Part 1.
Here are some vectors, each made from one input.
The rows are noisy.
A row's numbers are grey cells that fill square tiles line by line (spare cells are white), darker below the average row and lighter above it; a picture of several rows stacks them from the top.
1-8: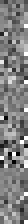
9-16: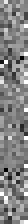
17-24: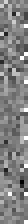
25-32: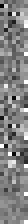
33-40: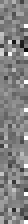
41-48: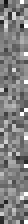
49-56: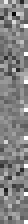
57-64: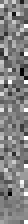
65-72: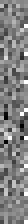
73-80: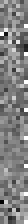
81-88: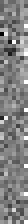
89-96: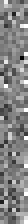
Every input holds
either a point on a 7-point line, or a point on an 8-point line.
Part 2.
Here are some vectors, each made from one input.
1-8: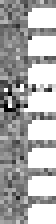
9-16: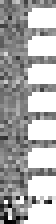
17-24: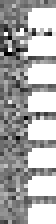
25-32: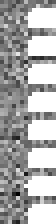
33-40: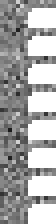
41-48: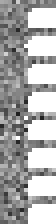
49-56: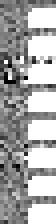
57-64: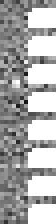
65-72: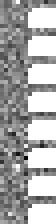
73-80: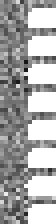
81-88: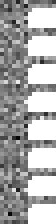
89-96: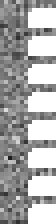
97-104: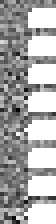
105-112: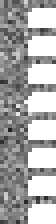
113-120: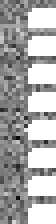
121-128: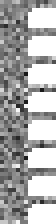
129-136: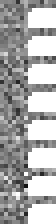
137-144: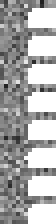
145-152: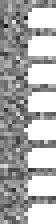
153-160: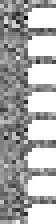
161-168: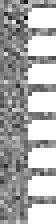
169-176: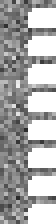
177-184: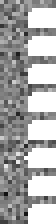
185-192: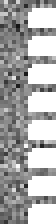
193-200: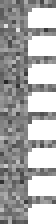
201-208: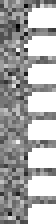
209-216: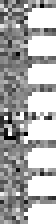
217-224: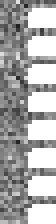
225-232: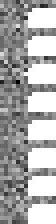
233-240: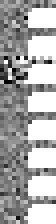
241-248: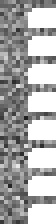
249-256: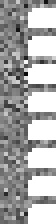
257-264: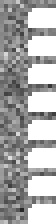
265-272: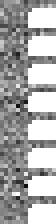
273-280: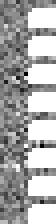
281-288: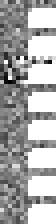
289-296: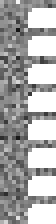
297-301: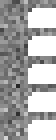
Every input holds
either a point on a 13-point circle and a true/false value, or a fixed value.
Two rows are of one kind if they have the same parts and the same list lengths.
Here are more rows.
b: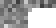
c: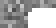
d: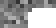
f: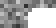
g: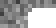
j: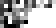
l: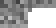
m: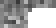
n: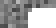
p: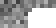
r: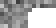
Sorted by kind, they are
b, c, d, f, g, l, m, n, p, r
j

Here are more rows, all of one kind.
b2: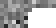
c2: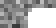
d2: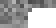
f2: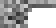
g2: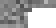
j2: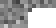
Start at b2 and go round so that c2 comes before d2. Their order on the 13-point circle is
b2, g2, j2, f2, c2, d2.
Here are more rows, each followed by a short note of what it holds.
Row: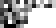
a fixed value
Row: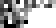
a fixed value
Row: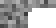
a point on a 13-point circle and a true/false value
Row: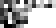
a fixed value
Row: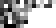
a fixed value
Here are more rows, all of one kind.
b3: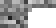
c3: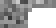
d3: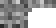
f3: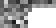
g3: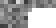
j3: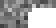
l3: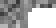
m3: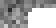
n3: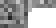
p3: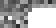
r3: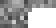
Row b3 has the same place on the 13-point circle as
c3, d3, m3 and n3.
